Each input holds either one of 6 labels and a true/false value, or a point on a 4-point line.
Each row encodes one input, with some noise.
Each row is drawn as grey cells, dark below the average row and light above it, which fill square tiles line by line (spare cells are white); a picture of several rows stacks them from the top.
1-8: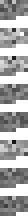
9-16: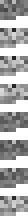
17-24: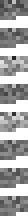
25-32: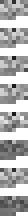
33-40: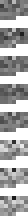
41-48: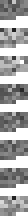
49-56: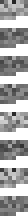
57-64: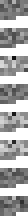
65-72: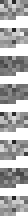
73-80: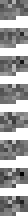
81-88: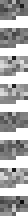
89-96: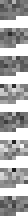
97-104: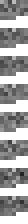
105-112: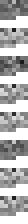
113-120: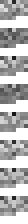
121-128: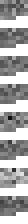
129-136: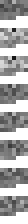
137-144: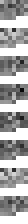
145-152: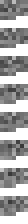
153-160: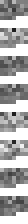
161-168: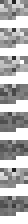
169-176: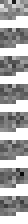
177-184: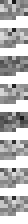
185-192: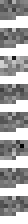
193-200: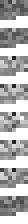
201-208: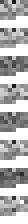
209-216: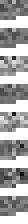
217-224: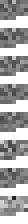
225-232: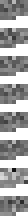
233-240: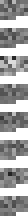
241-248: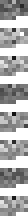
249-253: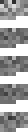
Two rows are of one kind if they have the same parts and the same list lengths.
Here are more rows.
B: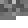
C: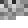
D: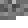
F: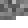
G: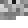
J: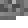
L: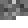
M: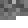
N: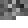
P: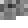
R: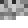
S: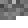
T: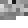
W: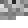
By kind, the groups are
B, D, F, J, L, M, N, P, S
C, G, R, T, W

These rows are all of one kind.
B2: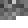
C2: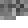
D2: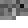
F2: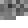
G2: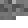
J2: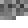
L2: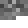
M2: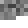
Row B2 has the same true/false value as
G2 and L2.
